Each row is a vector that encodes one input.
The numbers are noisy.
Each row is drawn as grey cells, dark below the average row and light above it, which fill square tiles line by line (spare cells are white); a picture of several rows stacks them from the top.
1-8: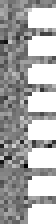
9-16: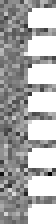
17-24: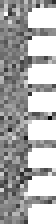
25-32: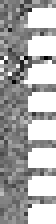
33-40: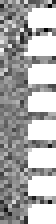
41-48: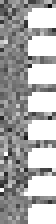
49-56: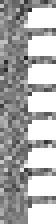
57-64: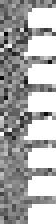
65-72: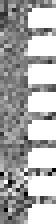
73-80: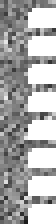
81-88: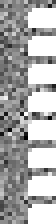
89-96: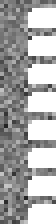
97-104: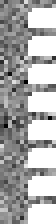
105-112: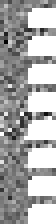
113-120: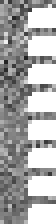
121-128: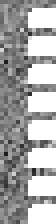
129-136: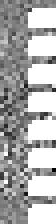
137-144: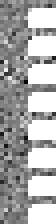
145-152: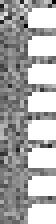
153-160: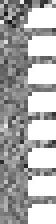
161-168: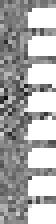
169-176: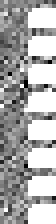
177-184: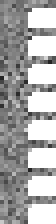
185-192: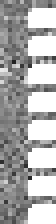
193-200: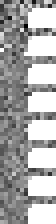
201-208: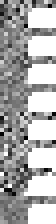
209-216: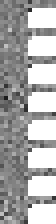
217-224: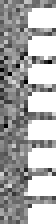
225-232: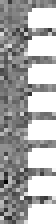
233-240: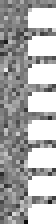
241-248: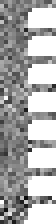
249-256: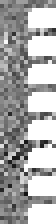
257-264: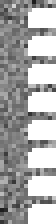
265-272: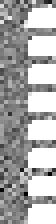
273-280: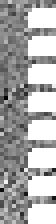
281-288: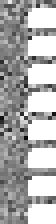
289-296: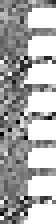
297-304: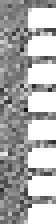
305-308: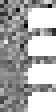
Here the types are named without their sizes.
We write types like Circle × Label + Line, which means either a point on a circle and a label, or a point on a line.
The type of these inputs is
Circle × List(Line).
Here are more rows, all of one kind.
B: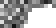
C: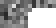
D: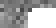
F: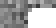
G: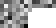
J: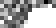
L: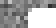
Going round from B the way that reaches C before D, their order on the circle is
B, C, D, J, F, L, G.
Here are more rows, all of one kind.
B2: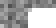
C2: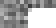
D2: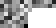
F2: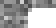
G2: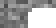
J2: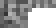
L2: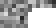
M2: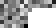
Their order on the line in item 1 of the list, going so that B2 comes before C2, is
G2, D2, J2, L2, M2, B2, C2, F2.
